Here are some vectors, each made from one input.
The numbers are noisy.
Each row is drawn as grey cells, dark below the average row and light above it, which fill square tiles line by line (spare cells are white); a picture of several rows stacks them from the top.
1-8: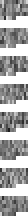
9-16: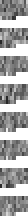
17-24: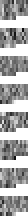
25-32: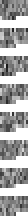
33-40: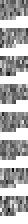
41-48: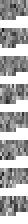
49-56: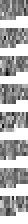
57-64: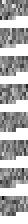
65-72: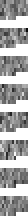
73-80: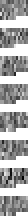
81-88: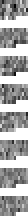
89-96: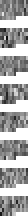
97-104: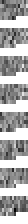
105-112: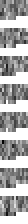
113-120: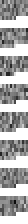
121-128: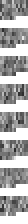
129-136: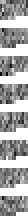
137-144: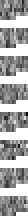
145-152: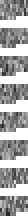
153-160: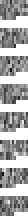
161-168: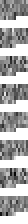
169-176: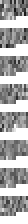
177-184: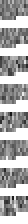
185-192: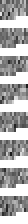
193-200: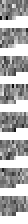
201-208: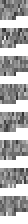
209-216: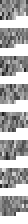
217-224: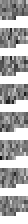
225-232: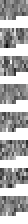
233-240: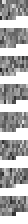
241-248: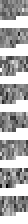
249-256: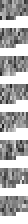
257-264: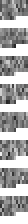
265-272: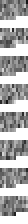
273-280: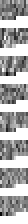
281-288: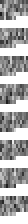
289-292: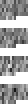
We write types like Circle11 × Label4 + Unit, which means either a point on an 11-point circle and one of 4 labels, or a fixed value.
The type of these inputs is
Circle9 × (Tree15 + Unit) + List2(Line7).
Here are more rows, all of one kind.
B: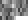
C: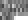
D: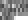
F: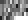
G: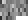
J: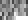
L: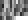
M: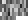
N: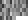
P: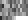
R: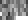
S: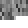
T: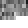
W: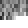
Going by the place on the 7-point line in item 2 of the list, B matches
G, L, M and N.
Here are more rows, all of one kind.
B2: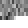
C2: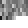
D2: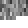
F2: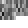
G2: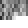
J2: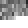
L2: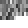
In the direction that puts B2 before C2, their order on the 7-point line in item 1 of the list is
F2, L2, B2, C2, G2, D2, J2.
